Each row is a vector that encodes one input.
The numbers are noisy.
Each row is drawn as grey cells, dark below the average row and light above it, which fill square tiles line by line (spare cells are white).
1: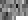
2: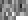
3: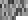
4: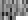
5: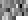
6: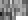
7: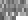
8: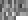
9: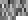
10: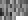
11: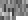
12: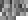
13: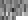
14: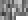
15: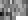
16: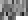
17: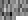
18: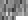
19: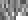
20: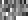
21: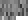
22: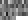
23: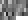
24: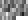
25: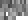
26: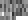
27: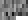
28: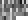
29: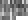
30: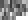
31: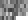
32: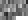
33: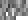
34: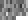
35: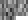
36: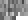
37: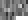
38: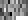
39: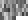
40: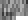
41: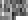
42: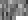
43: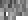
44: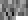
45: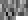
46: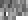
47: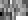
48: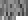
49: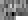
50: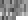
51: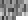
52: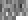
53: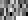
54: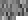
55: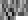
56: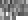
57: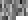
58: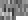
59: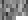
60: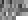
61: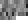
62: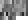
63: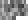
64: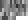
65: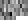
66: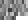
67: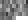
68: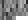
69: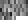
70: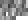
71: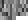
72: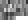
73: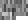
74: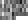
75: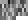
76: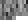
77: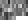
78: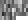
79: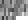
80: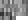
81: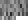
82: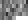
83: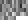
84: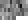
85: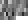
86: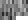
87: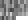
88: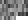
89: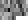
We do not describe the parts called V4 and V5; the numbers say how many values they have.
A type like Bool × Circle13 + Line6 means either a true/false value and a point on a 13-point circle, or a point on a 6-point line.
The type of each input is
Bool × (Line3 × Line3 + Unit) × V4 × V5.
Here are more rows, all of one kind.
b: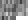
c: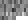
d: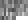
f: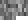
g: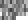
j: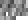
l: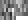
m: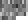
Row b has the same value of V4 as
f and m.
